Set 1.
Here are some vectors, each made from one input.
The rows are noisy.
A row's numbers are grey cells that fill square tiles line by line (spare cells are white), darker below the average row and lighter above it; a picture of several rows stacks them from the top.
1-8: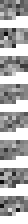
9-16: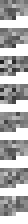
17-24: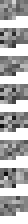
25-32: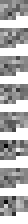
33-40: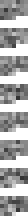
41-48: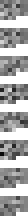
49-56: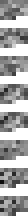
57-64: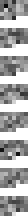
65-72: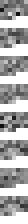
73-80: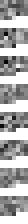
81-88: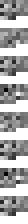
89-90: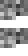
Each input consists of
either a point on a 6-point line, or four true/false values.
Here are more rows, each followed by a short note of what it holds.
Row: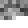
four true/false values
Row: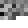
a point on a 6-point line
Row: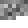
four true/false values
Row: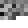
a point on a 6-point line
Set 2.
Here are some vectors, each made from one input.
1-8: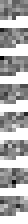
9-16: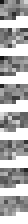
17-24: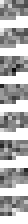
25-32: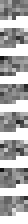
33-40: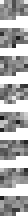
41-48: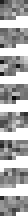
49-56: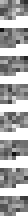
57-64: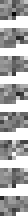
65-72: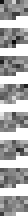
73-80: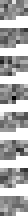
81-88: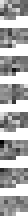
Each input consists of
a point on a 5-point line and four true/false values.
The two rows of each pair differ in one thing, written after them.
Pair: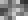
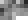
the place on the 5-point line
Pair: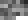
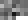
one of the four true/false values
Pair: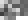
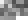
the place on the 5-point line
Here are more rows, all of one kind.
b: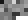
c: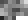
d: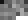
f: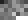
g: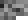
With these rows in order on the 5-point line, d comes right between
c and f.
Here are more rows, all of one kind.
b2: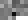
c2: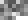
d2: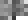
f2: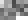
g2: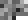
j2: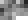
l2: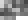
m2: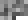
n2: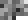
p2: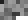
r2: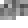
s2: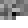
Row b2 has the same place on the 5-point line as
j2 and r2.
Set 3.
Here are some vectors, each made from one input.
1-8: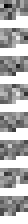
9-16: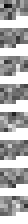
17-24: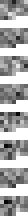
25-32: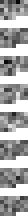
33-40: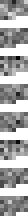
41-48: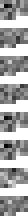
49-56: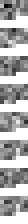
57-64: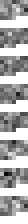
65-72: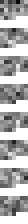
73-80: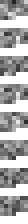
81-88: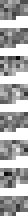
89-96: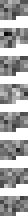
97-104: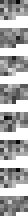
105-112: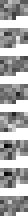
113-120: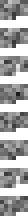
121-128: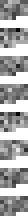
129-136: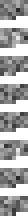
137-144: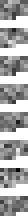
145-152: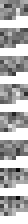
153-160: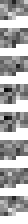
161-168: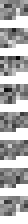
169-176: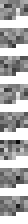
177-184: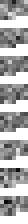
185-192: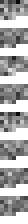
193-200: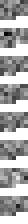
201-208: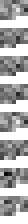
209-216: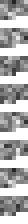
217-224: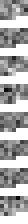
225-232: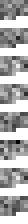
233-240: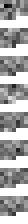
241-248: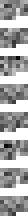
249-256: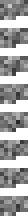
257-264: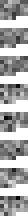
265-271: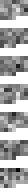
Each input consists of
either a point on a 5-point line, or a point on a 10-point line.
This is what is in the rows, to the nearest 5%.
About 45% of them hold a point on a 5-point line. The rest hold a point on a 10-point line.
